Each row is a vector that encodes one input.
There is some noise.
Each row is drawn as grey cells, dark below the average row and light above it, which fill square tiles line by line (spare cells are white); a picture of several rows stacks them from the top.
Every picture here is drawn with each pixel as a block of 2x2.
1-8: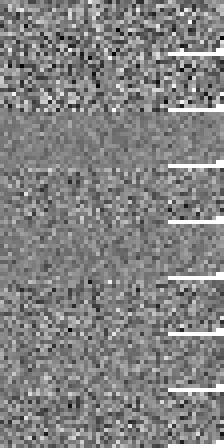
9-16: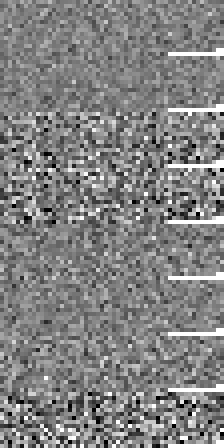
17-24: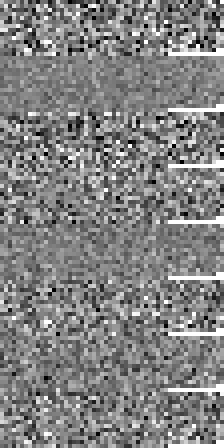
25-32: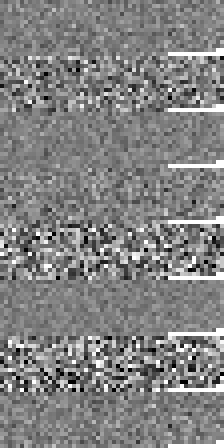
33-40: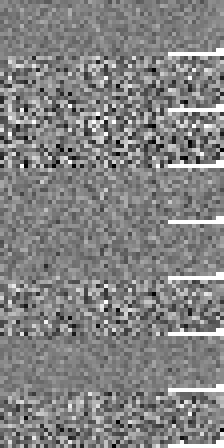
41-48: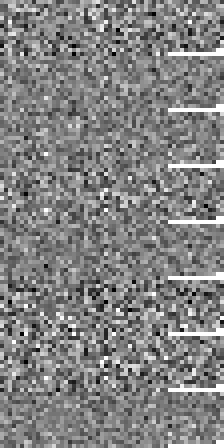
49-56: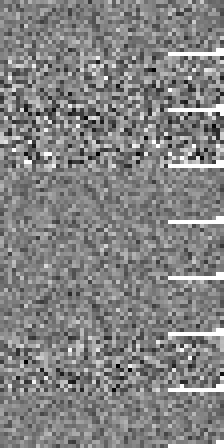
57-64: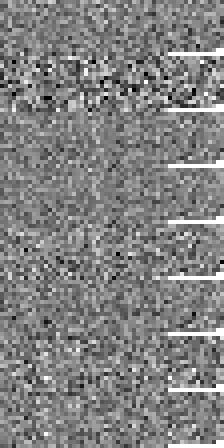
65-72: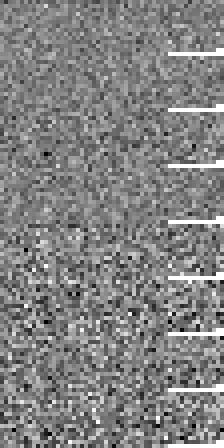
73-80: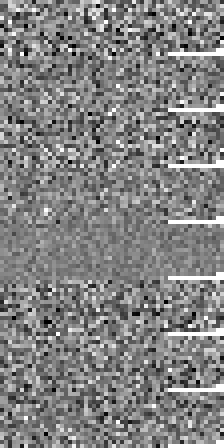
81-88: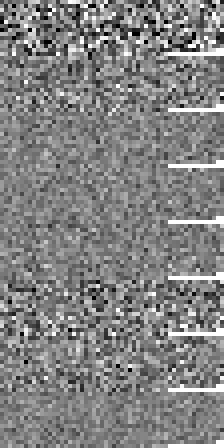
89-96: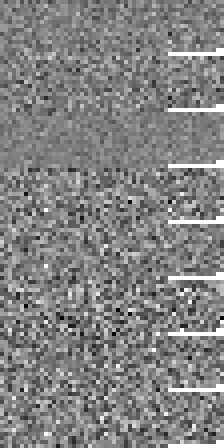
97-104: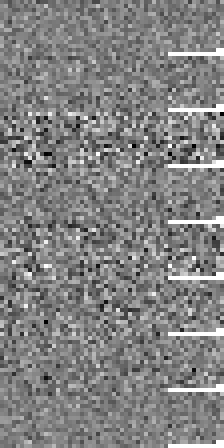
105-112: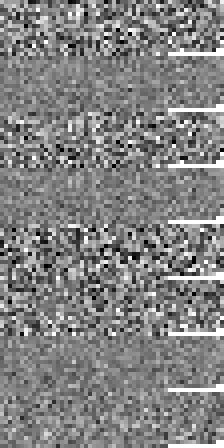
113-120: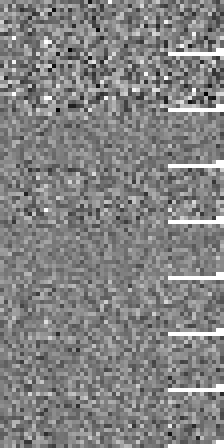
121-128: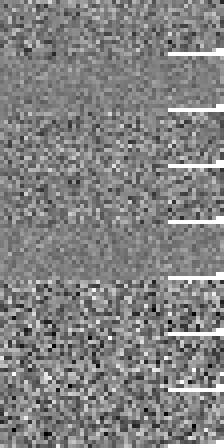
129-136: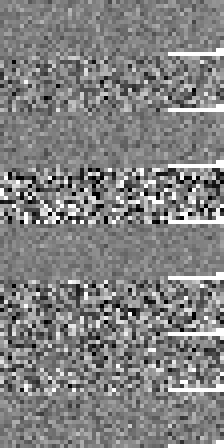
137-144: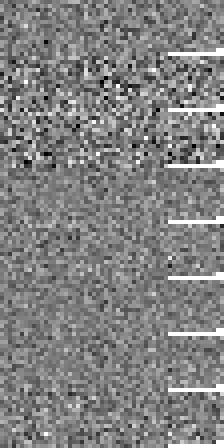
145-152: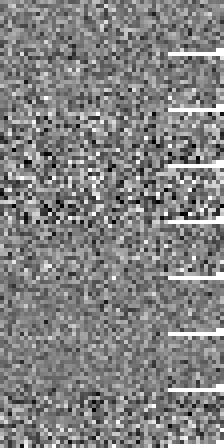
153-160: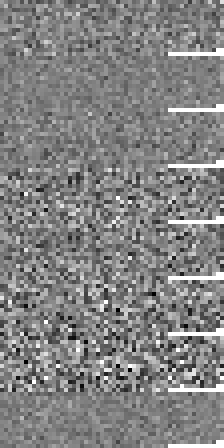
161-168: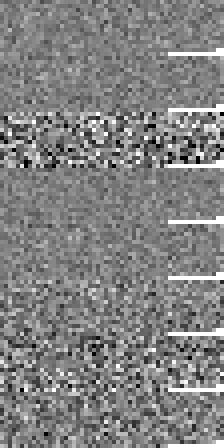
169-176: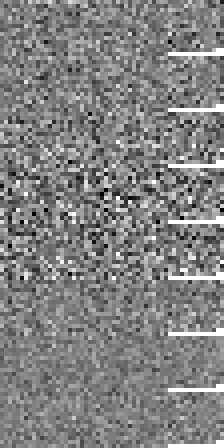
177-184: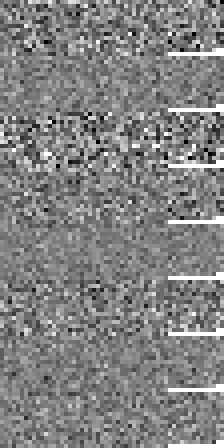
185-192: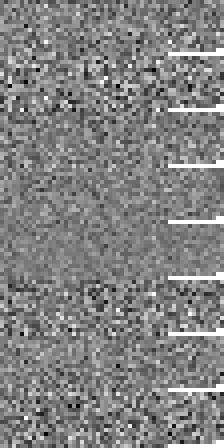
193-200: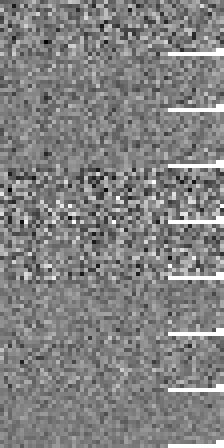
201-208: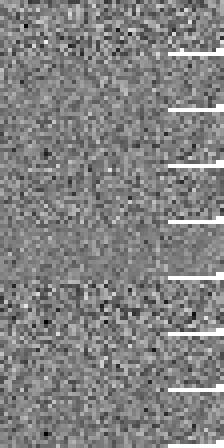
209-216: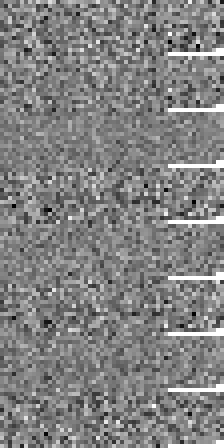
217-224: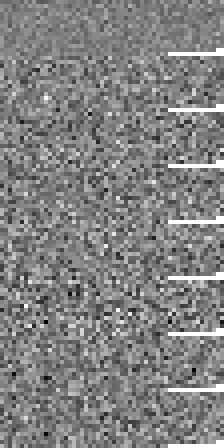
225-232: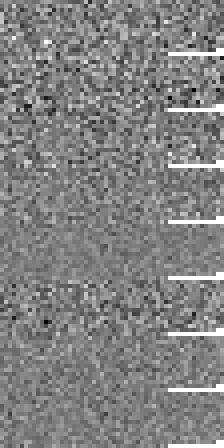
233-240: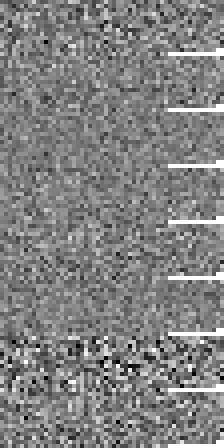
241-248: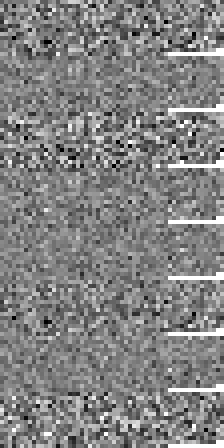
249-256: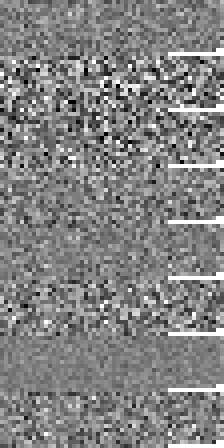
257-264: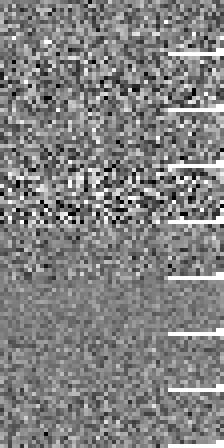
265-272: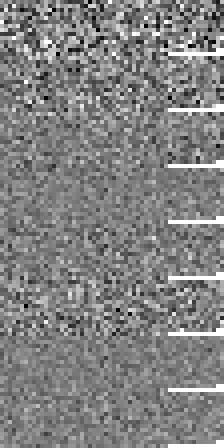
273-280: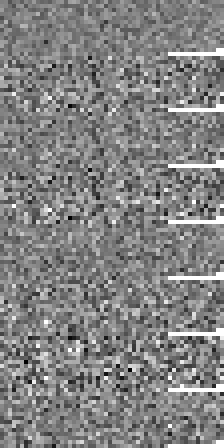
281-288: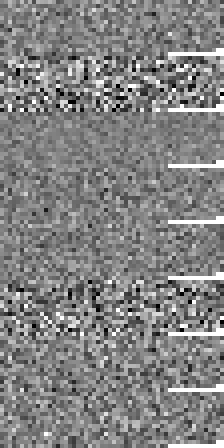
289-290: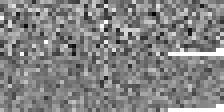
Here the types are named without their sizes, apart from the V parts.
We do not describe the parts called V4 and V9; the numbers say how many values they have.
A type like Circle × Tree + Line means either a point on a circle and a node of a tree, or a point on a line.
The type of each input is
Bool × (Tree + Unit) + V4 × V9.
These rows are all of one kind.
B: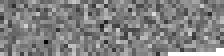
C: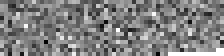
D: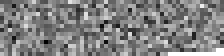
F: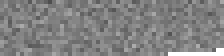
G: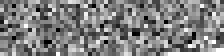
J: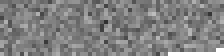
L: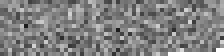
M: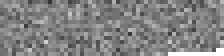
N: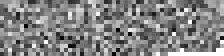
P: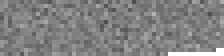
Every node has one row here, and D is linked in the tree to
L.
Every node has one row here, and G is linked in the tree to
J and M.
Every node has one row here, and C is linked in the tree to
B.
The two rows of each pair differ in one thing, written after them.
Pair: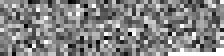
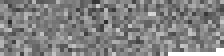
the true/false value
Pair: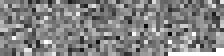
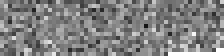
the node of the tree
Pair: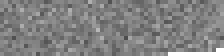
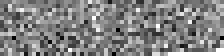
the true/false value
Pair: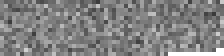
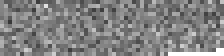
the node of the tree
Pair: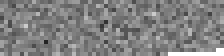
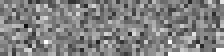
the true/false value
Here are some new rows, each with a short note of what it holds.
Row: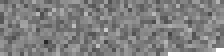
a true/false value
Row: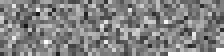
a value of V4 and a value of V9
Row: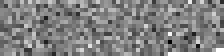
a value of V4 and a value of V9
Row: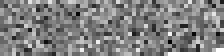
a value of V4 and a value of V9
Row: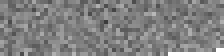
a node of a tree and a true/false value
